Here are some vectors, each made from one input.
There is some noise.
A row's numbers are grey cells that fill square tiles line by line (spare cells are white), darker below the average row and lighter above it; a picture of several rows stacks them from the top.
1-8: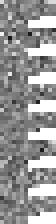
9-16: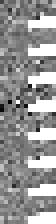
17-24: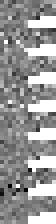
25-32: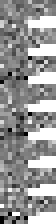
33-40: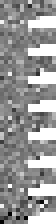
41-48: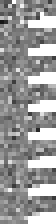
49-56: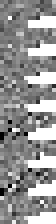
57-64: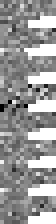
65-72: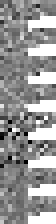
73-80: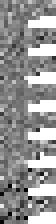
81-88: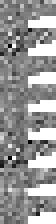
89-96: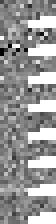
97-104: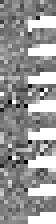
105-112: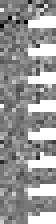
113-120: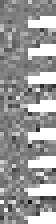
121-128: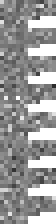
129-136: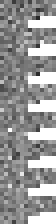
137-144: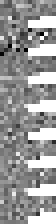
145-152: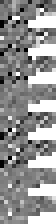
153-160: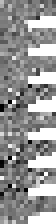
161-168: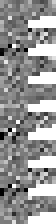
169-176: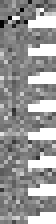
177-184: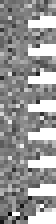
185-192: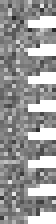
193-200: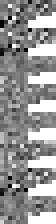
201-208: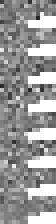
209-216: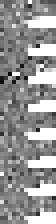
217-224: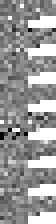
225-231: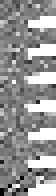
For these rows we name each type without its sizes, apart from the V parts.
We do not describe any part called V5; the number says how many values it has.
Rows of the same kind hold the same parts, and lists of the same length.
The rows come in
4 kinds.
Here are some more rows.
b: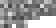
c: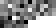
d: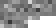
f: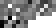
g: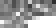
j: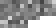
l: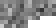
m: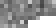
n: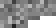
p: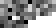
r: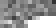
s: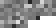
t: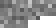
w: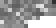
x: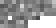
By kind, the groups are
b, j, m, x
c, f, p
d, l, t
g, n, r, s, w

